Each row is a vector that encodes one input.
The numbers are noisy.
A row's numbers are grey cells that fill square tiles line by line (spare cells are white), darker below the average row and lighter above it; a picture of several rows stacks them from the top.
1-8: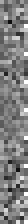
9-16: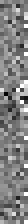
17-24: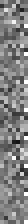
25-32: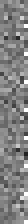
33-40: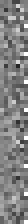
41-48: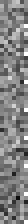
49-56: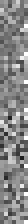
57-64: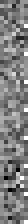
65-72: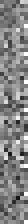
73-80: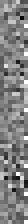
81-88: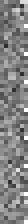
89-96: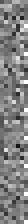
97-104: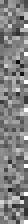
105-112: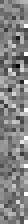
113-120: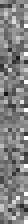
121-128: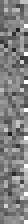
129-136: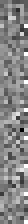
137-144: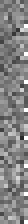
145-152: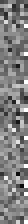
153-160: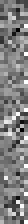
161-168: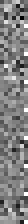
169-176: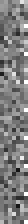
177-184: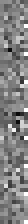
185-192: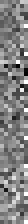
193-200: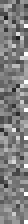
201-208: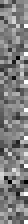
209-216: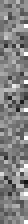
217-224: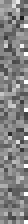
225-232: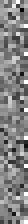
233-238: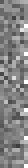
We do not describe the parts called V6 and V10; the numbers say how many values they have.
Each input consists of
either a point on a 5-point line and a true/false value, or a point on a 7-point line, or two values of V6, or a value of V10.
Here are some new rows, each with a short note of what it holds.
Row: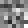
a point on a 5-point line and a true/false value
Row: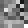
two values of V6
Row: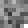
a point on a 5-point line and a true/false value
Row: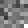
a point on a 7-point line
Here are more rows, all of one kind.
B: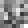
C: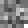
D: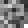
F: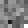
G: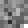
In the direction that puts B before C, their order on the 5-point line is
B, F, G, D, C.
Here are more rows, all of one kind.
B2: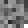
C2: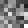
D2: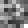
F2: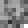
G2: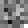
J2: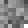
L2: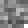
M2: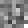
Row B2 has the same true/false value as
G2 and M2.
